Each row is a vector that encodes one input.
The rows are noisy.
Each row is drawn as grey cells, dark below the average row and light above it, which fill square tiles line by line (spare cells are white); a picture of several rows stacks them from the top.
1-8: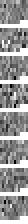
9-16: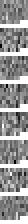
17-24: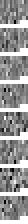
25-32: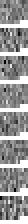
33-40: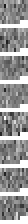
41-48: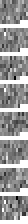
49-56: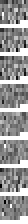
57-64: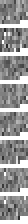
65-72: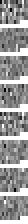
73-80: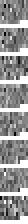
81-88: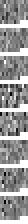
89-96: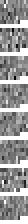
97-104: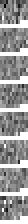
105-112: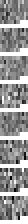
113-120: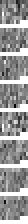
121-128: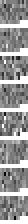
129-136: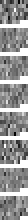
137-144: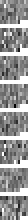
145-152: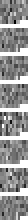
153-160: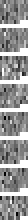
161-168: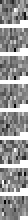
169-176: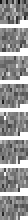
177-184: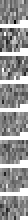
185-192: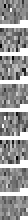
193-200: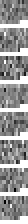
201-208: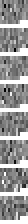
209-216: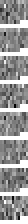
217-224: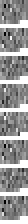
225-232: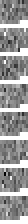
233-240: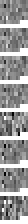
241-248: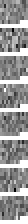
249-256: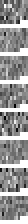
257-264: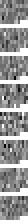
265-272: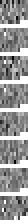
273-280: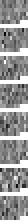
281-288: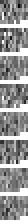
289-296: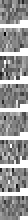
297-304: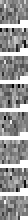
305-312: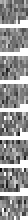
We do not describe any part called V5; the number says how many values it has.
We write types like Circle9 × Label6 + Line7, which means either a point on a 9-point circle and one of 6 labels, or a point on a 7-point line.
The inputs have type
Circle9 × (Line11 + (Tree11 + Unit) × V5).
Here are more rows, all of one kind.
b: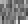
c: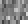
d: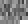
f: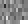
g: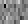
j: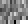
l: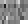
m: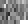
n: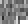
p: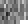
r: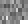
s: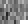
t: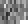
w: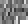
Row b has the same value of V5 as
j, l, p and t.
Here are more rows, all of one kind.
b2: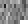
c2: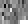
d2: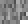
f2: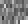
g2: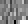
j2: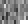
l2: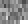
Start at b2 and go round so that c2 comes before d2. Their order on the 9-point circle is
b2, l2, c2, f2, j2, g2, d2.
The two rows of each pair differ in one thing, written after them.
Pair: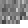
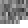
the place on the 9-point circle
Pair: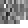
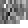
the value of V5
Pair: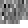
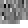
the value of V5
